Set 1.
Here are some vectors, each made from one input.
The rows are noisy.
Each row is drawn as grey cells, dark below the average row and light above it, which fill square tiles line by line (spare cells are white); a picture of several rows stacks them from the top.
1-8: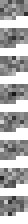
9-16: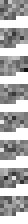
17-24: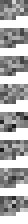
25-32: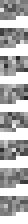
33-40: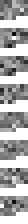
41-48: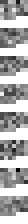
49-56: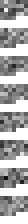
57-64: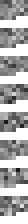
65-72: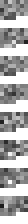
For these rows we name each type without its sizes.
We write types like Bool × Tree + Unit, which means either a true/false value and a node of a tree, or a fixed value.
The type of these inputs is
Label.
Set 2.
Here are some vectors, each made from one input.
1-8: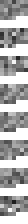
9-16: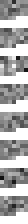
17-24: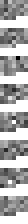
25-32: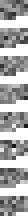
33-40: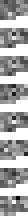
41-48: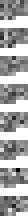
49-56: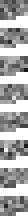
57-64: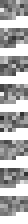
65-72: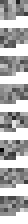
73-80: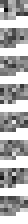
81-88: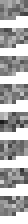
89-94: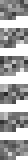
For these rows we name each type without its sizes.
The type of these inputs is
Label.
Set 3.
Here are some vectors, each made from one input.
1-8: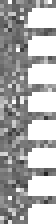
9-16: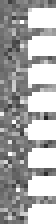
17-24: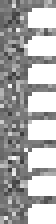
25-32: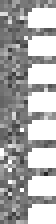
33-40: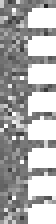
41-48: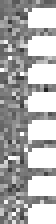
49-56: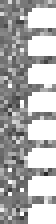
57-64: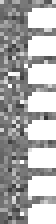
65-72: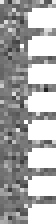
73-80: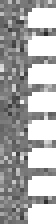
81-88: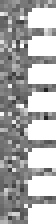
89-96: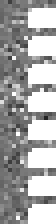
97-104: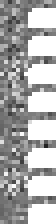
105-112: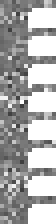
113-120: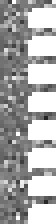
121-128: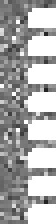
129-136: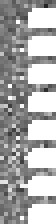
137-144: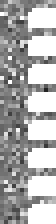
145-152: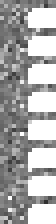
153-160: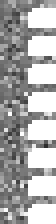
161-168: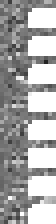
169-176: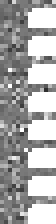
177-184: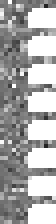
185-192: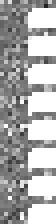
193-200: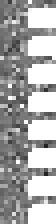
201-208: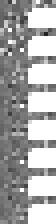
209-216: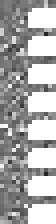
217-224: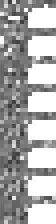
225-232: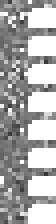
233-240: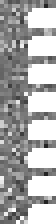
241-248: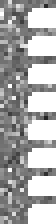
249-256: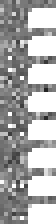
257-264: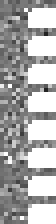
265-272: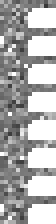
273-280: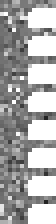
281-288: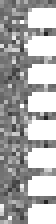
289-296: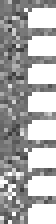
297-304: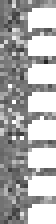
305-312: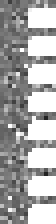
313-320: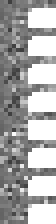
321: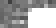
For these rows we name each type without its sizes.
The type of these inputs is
Label.
